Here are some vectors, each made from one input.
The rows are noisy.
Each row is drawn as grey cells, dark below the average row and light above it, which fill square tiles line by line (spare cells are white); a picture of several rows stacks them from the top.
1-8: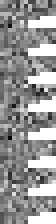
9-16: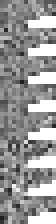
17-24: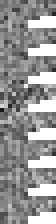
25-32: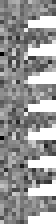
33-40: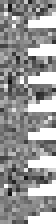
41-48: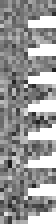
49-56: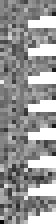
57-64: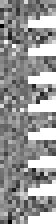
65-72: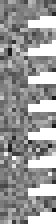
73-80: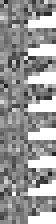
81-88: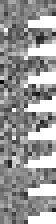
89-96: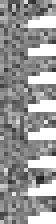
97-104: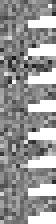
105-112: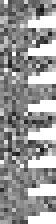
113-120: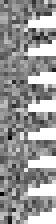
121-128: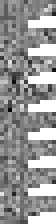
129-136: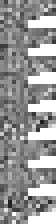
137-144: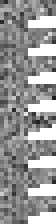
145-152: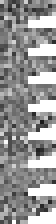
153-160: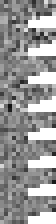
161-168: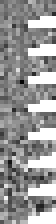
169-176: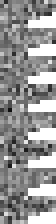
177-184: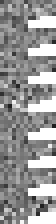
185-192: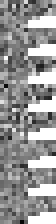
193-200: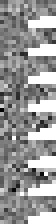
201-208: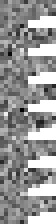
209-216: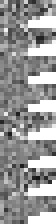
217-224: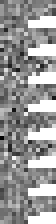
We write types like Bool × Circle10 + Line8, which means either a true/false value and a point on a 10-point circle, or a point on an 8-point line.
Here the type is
Label10 + Line9 × Tree9 × Tree9.
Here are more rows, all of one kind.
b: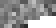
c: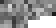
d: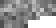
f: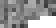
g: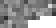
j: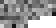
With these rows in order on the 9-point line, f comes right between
b and j.
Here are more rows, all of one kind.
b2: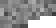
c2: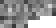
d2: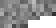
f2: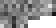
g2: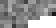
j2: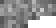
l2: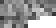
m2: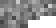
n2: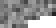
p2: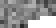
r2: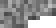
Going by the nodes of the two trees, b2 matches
d2, j2 and m2.
